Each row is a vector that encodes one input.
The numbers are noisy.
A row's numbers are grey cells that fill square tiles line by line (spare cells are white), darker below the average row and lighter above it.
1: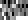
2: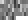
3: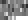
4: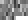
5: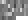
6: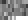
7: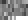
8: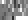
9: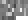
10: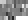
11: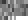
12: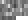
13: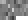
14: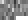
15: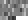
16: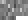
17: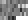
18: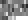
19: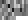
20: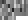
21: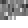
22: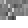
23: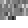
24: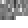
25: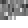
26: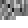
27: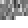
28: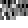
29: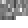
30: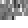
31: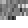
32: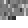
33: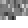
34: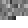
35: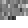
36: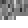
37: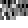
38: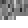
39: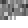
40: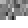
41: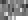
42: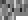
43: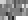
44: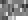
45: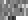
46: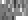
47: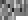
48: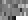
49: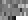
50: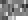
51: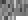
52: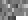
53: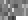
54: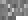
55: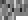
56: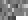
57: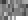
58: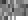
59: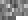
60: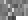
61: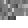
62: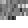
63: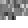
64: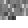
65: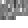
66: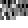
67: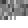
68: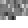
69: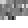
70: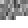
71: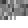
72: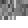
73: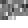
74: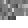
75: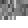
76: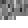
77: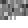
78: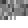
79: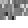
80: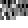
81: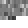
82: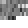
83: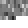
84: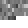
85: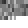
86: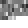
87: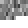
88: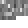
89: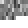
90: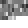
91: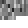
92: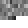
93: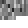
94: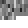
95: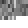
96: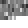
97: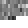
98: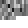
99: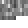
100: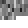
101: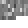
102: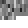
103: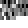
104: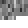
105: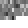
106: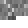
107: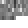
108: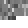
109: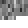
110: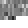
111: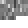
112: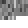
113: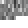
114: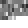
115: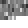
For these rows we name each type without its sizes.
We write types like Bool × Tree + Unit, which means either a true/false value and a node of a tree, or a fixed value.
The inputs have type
List(Line).
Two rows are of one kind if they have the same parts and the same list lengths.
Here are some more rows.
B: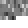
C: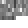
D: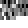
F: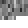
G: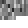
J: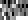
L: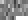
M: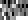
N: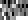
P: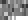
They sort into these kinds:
B, C, L
D, J, M, N
F, G, P

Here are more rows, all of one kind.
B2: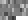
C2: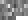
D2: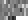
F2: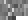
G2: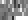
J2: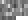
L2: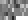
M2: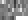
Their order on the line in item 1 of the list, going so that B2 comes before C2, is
D2, B2, L2, F2, C2, J2, M2, G2.
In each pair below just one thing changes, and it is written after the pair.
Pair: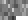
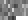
the place on the line in item 2 of the list
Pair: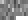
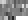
the place on the line in item 1 of the list
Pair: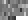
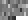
the place on the line in item 2 of the list
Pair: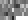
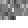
the place on the line in item 2 of the list
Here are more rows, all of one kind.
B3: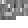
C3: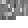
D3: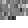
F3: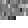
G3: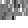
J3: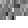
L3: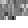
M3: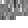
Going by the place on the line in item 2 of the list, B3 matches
D3 and F3.
